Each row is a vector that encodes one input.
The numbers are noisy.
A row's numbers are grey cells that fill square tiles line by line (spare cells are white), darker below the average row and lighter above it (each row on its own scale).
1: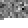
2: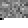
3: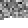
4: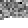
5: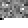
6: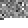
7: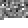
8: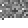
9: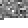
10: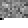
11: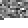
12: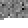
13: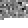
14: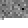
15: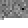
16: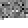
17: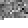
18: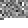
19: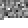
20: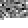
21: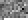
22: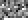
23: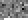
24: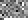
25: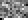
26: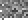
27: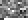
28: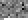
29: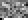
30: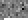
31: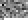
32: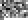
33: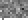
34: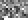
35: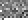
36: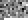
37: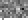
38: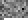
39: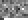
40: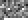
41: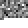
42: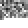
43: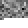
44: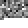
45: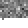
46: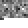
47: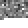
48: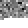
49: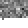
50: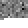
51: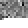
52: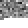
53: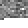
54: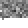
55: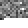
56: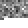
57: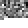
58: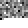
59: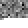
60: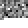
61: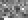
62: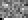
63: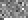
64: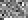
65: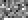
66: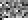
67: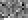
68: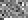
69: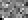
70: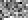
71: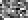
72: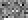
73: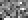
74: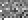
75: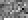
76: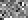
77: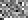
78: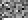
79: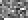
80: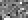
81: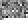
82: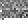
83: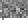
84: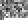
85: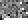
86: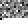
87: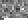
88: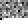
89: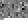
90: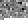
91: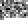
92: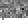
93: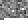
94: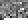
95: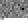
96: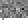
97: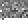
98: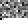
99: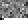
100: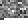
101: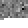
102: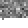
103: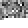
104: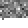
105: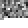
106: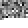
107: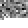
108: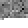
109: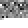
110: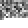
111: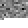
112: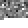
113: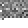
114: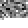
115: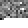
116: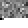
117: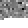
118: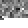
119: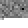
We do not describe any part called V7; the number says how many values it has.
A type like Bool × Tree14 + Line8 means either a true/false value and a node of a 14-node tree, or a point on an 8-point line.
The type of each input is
(Line5 + Line6) × V7.
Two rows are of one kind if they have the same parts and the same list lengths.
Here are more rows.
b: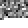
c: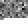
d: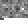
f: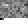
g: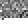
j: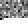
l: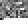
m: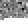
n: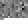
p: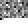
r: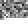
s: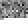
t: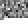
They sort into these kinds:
b, d, f, g, l, t
c, j, m, n, p, r, s

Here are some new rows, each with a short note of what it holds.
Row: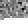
a point on a 6-point line and a value of V7
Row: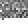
a point on a 5-point line and a value of V7
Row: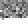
a point on a 6-point line and a value of V7
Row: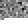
a point on a 6-point line and a value of V7
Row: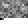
a point on a 5-point line and a value of V7
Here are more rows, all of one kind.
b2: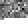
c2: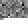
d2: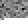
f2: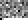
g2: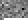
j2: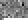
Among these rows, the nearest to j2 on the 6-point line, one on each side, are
c2 and f2.
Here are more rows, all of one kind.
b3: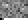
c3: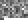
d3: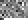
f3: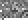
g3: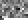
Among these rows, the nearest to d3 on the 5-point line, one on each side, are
b3 and c3.
